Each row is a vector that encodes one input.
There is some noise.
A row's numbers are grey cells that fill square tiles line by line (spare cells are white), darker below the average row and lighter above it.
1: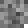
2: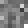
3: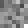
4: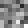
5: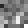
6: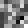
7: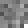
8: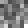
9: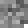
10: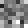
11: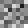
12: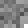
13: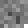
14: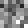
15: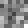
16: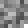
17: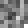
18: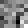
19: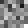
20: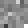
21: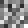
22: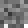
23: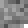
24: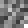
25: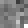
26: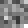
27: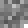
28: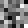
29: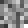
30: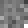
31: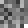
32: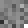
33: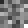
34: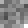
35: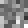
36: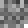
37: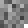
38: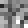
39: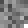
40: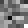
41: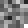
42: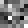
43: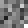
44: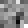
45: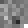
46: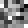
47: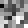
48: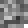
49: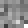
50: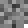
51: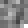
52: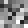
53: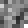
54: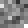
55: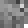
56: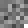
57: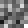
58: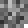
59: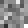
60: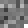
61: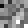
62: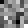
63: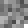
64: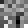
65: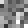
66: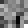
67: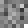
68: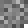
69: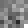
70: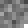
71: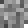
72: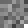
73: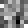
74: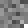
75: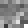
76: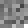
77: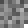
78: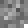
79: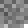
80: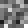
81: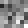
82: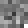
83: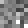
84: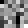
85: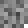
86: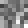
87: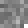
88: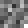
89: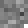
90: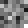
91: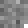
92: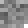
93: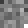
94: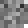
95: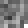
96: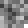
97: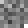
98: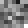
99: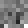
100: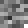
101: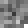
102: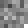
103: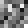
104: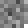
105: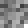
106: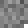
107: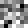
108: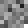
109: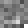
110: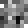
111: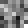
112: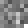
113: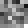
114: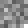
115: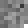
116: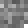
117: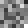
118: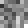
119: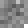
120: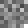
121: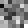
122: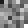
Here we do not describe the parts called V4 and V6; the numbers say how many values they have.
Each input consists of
a point on a 5-point circle, together with either a true/false value and a value of V4, or a value of V6.
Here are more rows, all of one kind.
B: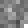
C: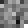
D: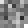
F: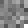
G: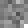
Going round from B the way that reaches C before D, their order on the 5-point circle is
B, C, F, D, G.
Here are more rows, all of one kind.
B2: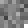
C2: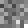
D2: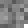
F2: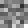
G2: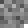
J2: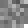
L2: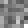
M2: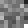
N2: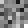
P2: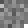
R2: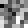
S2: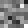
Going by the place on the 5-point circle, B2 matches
L2, M2, N2 and S2.
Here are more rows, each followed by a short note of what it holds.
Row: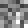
a point on a 5-point circle and a value of V6
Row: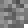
a point on a 5-point circle and a value of V6
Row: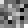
a point on a 5-point circle and a value of V6
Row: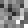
a point on a 5-point circle and a value of V6
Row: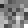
a point on a 5-point circle and a value of V6
